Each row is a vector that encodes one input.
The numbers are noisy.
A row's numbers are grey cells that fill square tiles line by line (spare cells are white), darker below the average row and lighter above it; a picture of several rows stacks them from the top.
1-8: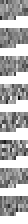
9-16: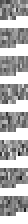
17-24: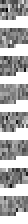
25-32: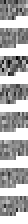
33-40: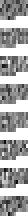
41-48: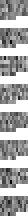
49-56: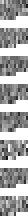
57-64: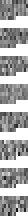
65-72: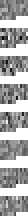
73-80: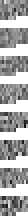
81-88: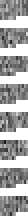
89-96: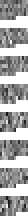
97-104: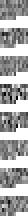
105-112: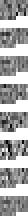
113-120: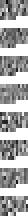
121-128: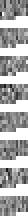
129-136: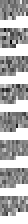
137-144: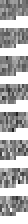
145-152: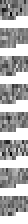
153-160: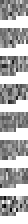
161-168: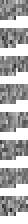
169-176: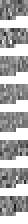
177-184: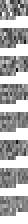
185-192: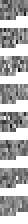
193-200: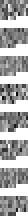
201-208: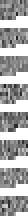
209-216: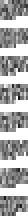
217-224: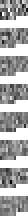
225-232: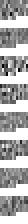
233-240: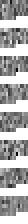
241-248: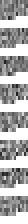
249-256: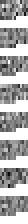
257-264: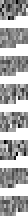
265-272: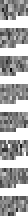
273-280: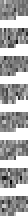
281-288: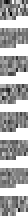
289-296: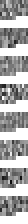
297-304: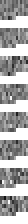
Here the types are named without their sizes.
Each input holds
a point on a circle and a true/false value, together with either a point on a circle, or a fixed value.
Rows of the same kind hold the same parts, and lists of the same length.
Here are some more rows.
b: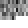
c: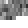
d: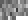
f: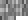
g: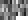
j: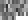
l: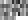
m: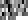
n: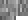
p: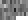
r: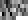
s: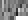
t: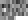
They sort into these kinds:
b, d, f, j, l, m, n, r, t
c, g, p, s

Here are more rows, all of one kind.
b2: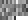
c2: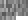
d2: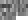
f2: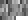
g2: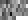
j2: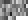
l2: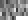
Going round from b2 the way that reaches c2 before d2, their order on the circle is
b2, c2, d2, g2, f2, l2, j2.
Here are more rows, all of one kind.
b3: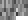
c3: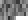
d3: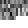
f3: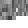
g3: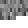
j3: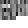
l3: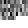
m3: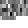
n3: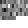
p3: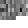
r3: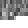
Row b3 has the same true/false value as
c3, f3, g3 and r3.
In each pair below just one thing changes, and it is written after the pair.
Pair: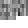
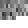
the true/false value
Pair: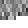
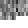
the true/false value
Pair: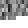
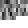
the true/false value
